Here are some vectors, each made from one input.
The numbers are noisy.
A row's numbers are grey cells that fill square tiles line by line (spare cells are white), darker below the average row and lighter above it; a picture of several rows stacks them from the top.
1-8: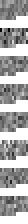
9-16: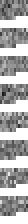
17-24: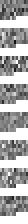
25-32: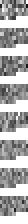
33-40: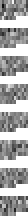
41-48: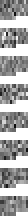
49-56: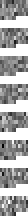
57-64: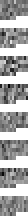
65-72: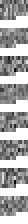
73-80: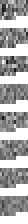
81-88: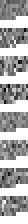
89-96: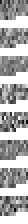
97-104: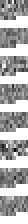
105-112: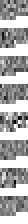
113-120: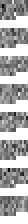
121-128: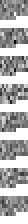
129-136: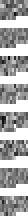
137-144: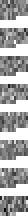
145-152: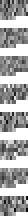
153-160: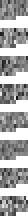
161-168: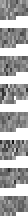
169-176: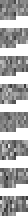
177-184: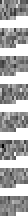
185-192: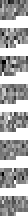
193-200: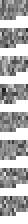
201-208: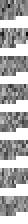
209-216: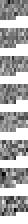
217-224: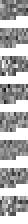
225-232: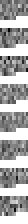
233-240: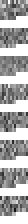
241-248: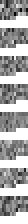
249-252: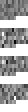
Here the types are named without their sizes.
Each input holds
a list of points on a line.
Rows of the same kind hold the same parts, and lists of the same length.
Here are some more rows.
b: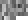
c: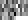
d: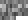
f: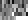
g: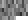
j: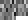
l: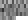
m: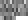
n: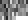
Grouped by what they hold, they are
b, f, g, n
c
d, j, l, m

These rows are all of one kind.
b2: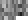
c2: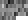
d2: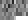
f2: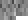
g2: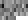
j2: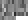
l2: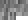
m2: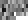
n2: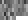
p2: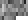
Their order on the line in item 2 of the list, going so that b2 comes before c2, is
b2, j2, g2, c2, p2, n2, d2, l2, m2, f2.
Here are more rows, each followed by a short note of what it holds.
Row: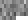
a list of one item
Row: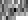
the empty list
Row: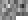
a list of one item
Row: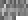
a list of two items
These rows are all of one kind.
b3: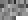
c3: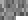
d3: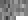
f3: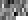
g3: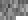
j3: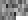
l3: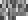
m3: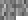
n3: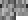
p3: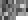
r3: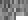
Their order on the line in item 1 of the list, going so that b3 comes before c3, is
f3, b3, l3, n3, c3, m3, g3, j3, r3, d3, p3.
